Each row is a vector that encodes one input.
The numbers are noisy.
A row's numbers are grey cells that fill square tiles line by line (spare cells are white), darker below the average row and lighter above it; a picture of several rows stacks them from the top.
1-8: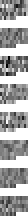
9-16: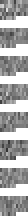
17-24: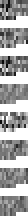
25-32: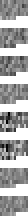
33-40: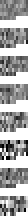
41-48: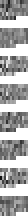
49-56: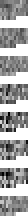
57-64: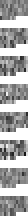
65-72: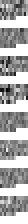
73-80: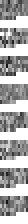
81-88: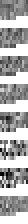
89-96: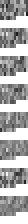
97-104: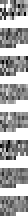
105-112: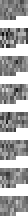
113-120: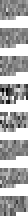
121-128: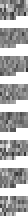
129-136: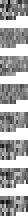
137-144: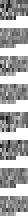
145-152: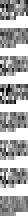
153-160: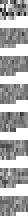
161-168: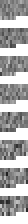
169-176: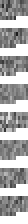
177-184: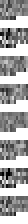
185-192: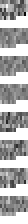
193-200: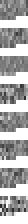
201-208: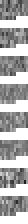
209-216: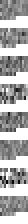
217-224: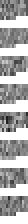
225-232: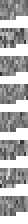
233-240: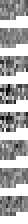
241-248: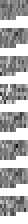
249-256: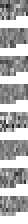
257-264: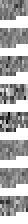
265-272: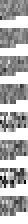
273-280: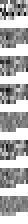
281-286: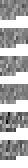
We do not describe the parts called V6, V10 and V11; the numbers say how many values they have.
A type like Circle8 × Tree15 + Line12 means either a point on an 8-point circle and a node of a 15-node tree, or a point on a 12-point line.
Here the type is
Bool × Label9 × V11 + (Line5 + V6) × V10.
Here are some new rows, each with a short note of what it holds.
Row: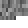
one of 9 labels, a true/false value and a value of V11
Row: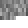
a point on a 5-point line and a value of V10
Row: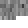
a value of V6 and a value of V10
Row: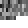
one of 9 labels, a true/false value and a value of V11
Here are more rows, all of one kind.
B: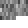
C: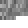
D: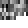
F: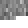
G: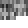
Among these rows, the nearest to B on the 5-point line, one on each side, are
C and D.
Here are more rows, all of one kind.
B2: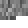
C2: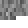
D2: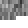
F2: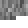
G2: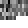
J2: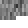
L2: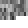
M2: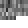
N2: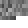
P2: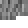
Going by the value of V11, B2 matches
D2, G2 and P2.
